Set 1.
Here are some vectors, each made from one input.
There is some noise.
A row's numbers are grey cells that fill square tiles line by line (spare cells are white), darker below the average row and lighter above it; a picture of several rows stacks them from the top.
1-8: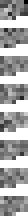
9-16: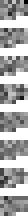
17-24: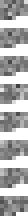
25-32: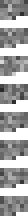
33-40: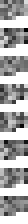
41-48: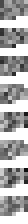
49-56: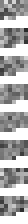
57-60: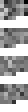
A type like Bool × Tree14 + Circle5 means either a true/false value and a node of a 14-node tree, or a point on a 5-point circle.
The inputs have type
Line4 + Line6.
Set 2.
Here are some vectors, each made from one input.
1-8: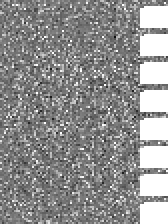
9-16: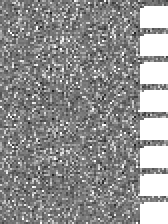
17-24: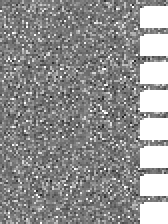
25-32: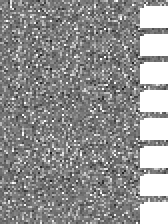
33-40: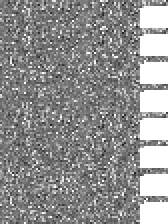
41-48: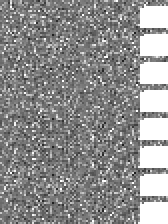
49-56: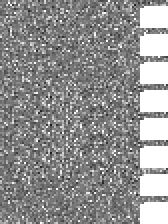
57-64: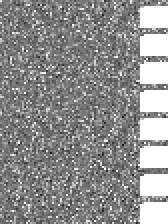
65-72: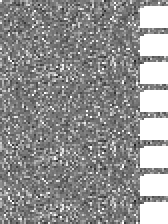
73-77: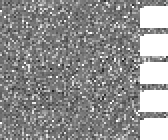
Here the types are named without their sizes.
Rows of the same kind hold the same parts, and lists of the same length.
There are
3 kinds of row.
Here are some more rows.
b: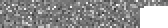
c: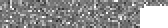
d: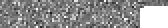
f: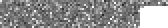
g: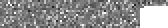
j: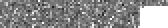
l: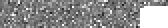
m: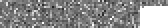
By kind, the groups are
b
c
d, f, g, j, l, m

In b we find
a node of a tree.
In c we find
a fixed value.
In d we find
three true/false values.
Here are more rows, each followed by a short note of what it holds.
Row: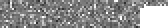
a fixed value
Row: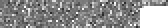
three true/false values
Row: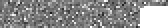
three true/false values
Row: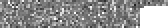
three true/false values
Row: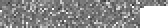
a node of a tree
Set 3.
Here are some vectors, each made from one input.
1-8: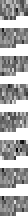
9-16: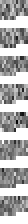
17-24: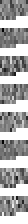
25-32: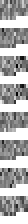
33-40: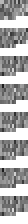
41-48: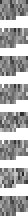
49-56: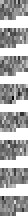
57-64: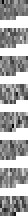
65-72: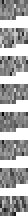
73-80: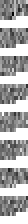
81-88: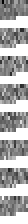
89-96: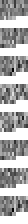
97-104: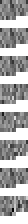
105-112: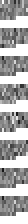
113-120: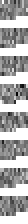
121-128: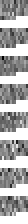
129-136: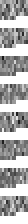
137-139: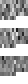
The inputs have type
Circle9 + Circle10 + Unit.
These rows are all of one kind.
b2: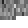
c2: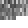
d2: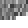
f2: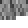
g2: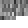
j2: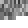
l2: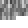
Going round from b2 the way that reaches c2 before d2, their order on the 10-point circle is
b2, g2, l2, j2, c2, d2, f2.
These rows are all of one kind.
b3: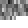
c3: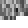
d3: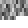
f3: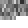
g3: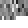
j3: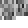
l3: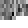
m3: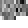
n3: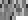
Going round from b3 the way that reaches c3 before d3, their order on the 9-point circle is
b3, f3, m3, c3, d3, g3, j3, l3, n3.
